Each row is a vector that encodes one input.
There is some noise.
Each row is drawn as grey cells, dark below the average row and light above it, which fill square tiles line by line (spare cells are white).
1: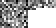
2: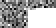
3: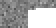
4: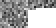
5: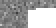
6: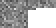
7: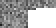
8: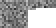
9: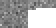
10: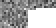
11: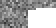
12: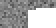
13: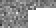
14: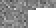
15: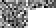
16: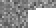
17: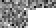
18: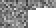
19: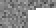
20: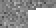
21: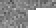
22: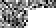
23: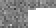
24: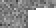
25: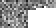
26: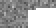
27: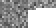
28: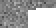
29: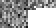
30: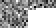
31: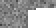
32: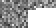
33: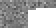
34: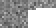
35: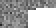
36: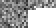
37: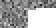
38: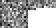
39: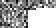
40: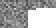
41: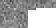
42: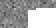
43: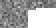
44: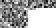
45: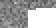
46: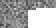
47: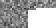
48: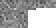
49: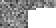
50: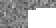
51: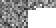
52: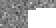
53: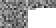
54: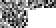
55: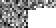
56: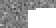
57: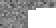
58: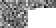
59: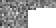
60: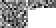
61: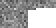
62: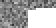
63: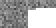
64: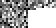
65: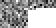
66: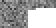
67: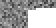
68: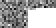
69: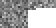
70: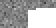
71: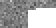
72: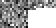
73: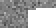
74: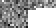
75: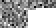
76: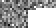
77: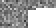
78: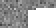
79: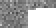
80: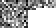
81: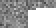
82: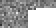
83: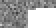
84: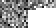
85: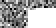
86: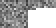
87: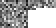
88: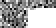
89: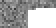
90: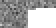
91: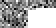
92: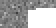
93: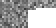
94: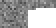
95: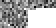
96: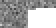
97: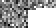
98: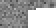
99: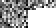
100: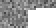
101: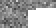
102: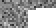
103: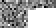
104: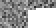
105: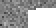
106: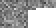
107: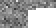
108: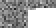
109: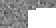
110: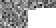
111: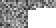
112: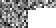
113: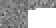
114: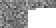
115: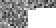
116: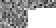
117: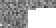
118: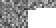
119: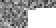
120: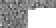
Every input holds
a true/false value, together with either a fixed value, or a node of a 15-node tree.
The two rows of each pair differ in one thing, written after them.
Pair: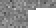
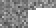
the true/false value
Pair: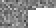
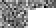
the true/false value
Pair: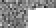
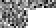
the true/false value
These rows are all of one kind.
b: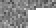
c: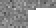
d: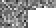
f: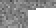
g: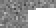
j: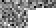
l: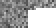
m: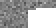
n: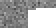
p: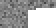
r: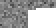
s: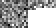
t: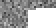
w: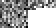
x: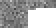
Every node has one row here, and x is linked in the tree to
d and m.
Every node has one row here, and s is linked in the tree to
c and t.
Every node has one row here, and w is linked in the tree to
j.
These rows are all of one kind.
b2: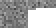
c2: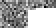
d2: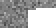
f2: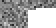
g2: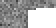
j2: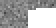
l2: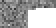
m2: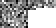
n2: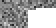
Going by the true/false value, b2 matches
c2, d2 and l2.
